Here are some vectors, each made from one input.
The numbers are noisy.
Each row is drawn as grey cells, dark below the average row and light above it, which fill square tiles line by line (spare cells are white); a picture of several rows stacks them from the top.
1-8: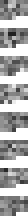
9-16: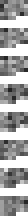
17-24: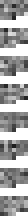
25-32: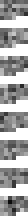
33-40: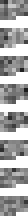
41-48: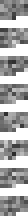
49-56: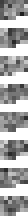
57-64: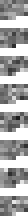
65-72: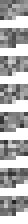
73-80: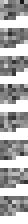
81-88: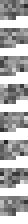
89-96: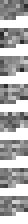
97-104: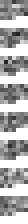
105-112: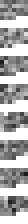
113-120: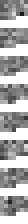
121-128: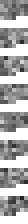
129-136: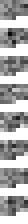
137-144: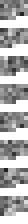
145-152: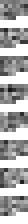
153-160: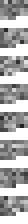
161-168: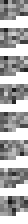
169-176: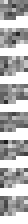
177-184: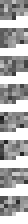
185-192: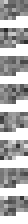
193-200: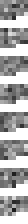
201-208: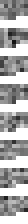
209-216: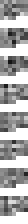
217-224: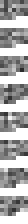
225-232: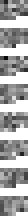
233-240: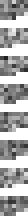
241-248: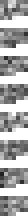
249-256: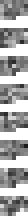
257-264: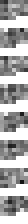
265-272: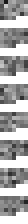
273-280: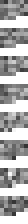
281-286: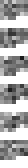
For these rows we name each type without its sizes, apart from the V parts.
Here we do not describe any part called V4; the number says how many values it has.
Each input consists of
a true/false value, together with either a node of a tree, or a value of V4.
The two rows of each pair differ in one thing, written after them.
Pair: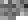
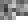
the true/false value
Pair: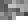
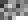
the value of V4
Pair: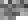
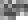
the value of V4
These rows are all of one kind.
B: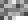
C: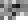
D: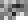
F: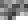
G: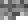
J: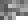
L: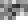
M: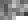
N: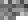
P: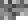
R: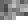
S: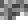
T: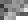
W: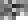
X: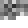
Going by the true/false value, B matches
J, M, R and T.
